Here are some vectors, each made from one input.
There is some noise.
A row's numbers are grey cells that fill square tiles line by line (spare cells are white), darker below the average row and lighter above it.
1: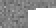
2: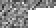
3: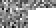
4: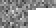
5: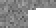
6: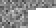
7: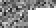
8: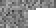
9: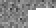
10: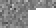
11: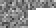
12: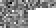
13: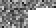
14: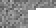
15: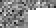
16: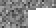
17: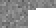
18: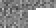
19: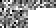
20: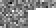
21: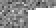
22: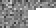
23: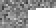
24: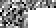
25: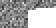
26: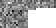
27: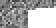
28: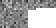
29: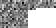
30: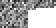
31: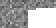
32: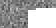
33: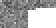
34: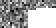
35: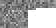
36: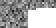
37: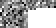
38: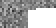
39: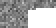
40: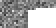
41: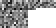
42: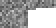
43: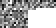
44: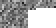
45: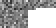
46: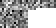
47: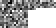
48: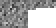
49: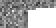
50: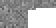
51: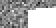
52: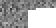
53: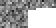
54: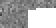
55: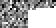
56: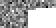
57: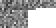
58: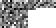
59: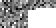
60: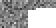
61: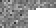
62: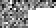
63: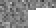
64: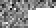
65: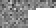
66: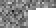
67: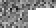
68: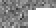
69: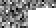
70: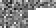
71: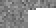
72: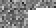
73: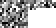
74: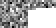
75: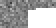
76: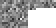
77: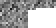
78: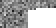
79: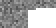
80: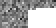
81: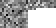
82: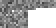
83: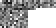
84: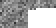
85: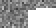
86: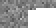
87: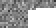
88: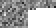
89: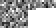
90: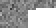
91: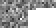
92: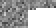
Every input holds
a list of up to two points on a 12-point line.
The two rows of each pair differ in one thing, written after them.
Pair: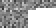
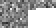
the place on the 12-point line in item 1 of the list
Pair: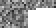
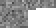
the place on the 12-point line in item 2 of the list
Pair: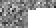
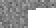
the place on the 12-point line in item 1 of the list
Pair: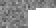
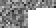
the place on the 12-point line in item 1 of the list
